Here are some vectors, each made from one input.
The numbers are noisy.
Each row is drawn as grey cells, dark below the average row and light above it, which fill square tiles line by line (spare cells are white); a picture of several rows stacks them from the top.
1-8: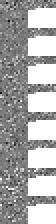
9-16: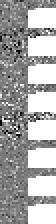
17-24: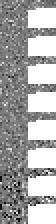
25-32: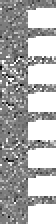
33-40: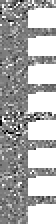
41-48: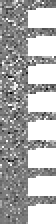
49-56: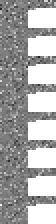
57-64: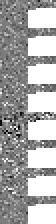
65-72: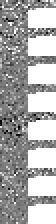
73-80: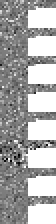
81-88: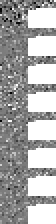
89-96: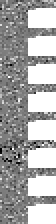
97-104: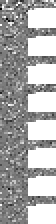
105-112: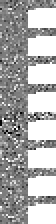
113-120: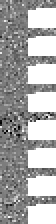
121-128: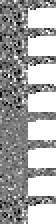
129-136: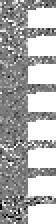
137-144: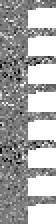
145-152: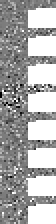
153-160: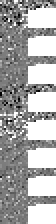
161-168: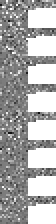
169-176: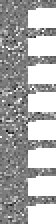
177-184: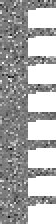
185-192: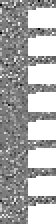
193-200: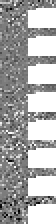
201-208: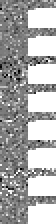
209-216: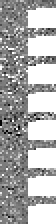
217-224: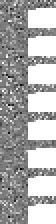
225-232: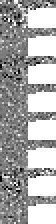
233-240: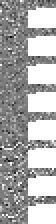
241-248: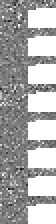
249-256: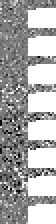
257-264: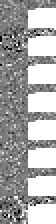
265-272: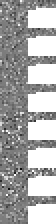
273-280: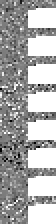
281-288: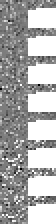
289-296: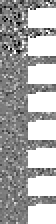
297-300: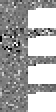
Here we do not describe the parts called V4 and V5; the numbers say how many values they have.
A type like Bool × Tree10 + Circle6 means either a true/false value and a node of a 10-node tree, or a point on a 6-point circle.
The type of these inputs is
Bool × (Tree14 + Unit) × V5 + V4.
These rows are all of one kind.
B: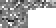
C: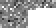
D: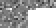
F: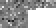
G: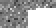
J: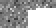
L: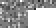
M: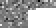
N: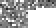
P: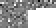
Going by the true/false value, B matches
F, L, M and P.
